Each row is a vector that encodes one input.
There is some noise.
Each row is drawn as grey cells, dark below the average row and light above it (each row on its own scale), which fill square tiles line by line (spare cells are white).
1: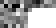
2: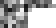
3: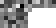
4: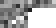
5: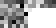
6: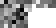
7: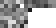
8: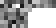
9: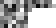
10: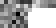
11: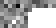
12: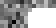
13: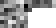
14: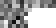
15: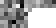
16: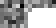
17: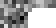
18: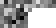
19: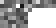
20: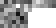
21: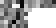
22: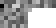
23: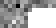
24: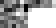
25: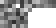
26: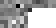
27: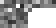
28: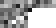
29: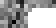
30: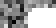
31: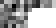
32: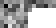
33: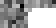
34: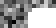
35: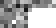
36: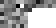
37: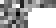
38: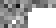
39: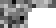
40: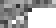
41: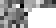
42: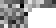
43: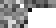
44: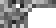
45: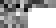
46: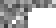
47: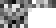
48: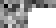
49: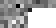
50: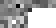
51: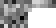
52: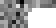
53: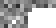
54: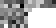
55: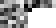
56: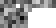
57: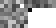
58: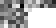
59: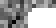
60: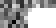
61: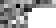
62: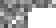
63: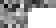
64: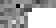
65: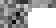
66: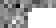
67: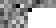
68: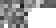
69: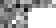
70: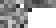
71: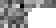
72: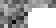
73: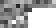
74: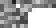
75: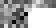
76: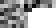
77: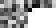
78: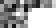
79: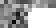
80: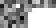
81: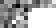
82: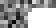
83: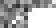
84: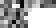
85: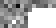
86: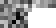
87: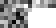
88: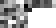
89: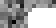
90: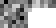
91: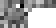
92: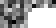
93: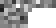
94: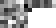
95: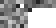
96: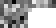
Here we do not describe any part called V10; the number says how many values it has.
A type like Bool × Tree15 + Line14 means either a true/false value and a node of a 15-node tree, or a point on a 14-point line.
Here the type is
Bool × Bool × Bool + Line9 × V10.
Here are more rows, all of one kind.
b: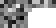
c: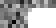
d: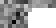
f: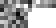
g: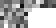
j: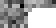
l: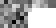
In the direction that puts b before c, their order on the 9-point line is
d, l, f, b, c, j, g.
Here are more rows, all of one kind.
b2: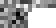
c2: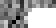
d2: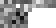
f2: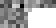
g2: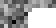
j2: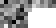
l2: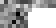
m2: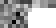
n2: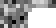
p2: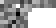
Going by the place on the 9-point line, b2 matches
d2, j2, l2 and m2.
